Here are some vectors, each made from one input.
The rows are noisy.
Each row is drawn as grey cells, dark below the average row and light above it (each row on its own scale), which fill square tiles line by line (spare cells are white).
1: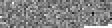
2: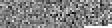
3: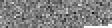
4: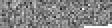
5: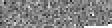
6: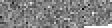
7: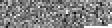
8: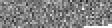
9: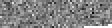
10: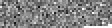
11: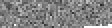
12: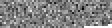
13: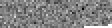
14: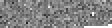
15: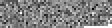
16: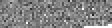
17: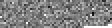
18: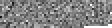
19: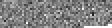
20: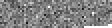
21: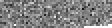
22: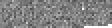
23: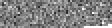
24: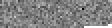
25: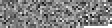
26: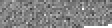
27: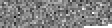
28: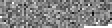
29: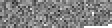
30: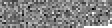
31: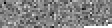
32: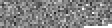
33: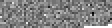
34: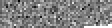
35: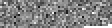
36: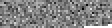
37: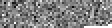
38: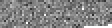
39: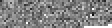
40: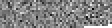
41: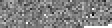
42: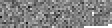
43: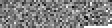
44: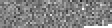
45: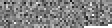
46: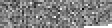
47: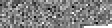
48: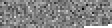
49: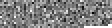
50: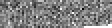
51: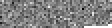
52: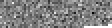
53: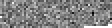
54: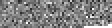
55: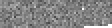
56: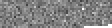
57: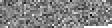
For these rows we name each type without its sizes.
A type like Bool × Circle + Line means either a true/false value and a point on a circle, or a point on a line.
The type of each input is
(Bool × Bool × Bool + Unit) × Line.
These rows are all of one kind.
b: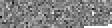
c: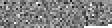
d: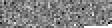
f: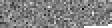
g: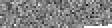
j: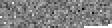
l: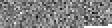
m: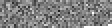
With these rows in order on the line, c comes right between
d and l.
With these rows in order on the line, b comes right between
f and m.
